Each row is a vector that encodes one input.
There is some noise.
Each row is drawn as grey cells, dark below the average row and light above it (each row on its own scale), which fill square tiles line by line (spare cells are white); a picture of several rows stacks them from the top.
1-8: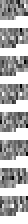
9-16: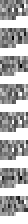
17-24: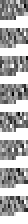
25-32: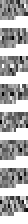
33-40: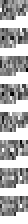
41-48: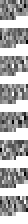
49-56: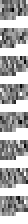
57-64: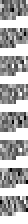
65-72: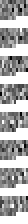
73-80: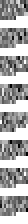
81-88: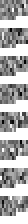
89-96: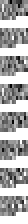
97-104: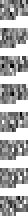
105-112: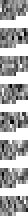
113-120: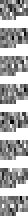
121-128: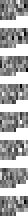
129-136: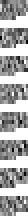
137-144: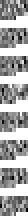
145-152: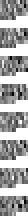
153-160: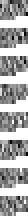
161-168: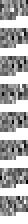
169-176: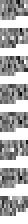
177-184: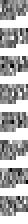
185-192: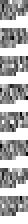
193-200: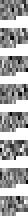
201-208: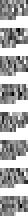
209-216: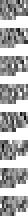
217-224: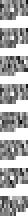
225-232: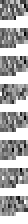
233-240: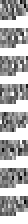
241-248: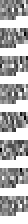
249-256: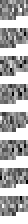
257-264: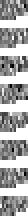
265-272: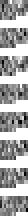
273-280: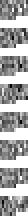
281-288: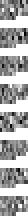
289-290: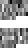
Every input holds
four true/false values.
